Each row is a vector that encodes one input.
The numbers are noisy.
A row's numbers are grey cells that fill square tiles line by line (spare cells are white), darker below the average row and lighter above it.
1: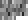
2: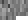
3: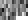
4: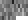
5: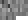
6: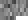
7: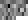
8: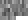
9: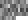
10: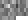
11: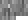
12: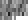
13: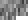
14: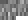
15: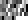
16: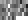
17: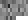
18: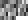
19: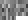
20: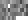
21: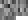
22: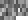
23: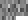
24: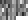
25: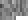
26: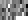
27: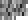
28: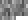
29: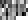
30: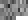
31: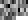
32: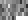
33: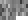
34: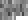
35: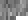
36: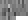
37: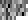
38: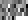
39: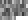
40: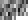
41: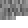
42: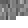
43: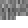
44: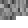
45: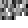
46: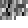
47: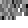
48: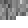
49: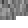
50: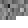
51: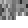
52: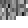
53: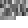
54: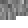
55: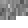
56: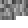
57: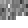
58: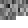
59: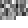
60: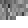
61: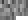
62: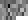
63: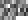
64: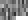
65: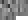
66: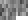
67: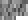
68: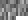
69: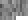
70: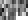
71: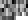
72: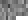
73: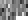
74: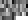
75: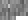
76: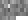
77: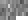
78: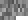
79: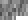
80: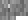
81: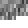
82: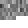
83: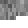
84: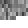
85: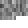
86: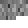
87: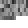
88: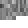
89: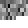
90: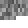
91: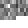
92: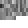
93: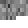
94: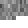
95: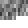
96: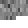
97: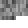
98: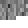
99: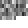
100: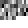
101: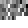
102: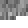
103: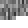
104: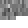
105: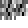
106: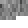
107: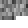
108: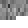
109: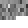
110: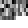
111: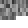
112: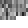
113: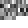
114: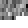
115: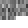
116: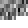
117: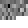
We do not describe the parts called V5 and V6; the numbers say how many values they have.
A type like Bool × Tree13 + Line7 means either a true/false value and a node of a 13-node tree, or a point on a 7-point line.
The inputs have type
List2(Line4) + V5 × V6.
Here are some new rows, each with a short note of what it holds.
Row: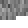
a value of V5 and a value of V6
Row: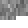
a list of one item
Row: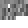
a list of one item
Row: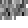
a list of one item
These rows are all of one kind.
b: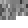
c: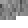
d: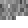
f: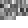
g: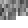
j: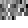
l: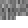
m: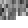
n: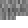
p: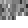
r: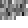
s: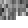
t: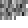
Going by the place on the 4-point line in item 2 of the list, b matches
f and t.
